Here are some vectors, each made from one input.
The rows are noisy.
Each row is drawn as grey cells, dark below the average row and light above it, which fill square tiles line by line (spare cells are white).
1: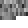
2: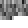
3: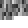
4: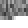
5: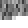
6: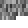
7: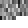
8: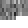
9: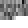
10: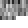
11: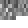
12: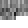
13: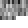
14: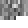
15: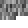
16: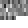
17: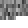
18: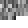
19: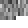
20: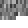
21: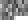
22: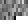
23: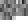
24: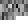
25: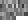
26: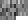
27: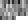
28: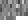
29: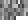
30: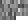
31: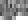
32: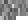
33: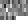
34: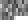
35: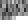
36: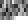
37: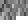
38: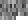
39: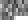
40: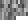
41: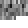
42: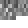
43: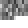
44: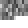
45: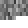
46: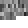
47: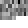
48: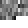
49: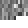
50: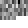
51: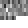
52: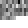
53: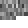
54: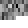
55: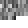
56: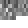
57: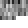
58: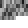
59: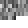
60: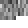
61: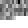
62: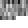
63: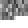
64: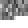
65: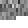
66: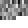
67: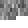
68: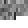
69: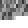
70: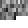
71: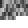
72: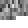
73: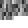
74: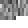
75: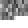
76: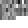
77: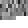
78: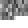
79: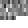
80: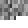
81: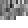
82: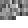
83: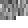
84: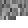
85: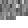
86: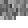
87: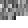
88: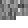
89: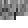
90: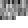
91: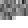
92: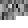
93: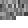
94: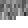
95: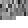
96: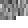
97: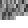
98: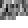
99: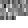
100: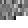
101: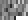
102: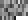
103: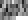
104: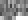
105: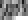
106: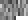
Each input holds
a node of a 7-node tree, together with either a fixed value, or a point on a 3-point line, a point on a 4-point line and a true/false value.
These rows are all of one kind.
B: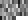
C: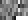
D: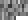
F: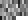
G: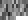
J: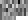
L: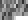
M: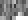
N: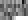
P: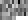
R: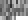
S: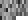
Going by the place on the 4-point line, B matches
D, F, G and N.
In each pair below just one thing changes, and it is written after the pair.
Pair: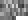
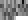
the node of the tree
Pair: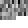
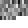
the place on the 3-point line
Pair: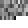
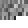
the true/false value
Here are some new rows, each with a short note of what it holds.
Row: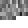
a point on a 3-point line, a point on a 4-point line, a node of a 7-node tree and a true/false value
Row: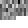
a point on a 3-point line, a point on a 4-point line, a node of a 7-node tree and a true/false value
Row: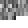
a node of a 7-node tree
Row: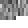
a node of a 7-node tree
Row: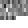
a node of a 7-node tree
